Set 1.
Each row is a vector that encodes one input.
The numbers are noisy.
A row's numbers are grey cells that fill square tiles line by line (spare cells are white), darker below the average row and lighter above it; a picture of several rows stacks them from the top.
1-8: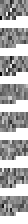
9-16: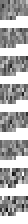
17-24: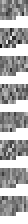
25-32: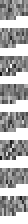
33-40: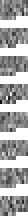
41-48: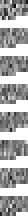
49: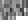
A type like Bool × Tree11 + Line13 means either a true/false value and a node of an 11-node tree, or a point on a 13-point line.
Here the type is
List2(Line6).
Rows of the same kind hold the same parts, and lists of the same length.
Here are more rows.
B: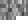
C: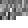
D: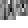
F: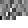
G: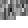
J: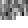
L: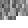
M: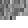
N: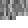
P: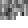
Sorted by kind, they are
B, D, G, J, P
C, F
L, M, N

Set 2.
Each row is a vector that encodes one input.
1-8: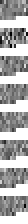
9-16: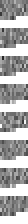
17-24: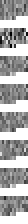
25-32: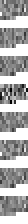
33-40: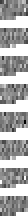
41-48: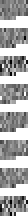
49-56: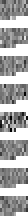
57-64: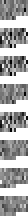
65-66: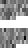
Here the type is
List2(Line6).
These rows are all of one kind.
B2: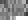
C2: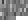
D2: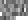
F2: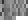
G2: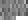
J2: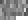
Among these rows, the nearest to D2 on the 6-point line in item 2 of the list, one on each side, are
B2 and J2.
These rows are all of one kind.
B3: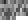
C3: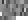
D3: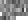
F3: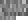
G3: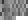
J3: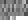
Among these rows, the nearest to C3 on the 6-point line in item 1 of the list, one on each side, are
D3 and F3.
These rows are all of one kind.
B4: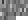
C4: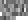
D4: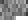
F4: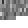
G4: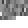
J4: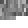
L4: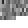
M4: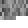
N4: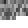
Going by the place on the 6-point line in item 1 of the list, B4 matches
F4, G4 and L4.
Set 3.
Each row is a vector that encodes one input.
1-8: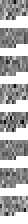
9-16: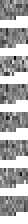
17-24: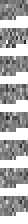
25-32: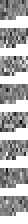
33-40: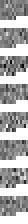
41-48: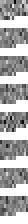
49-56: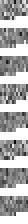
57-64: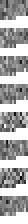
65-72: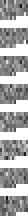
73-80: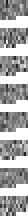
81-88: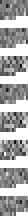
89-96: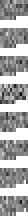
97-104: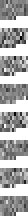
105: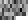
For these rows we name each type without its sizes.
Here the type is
Bool × Bool × Bool × Bool + Line.
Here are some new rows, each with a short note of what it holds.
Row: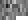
four true/false values
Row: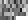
a point on a line
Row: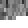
four true/false values
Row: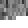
four true/false values
